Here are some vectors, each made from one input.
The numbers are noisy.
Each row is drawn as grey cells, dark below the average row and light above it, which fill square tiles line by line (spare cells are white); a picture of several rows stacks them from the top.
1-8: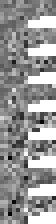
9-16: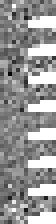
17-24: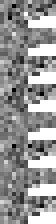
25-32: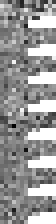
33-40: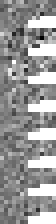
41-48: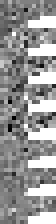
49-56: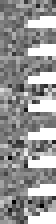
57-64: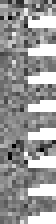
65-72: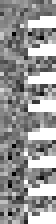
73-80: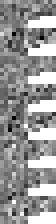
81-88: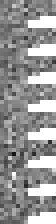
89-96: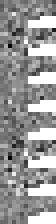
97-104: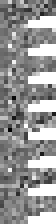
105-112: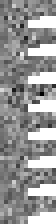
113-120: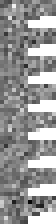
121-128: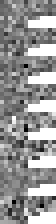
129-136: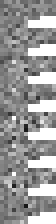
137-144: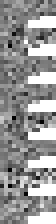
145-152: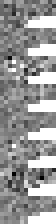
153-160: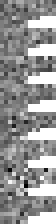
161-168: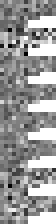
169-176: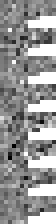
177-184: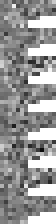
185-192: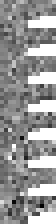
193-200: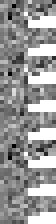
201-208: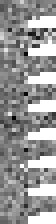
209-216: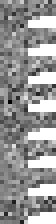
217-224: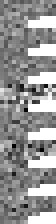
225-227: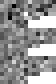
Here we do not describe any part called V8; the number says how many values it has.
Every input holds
either a point on a 6-point line and a true/false value, or a point on a 7-point line and three values of V8.
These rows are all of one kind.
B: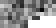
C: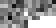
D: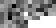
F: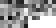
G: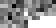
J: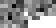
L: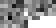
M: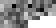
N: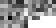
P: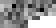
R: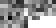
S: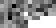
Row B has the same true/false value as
M and P.
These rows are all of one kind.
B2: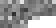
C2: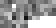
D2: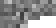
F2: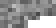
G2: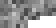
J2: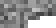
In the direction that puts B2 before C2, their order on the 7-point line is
J2, B2, C2, F2, G2, D2.
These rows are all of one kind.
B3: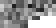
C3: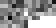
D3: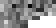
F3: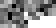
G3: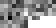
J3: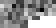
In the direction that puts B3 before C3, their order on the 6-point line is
D3, B3, G3, J3, F3, C3.
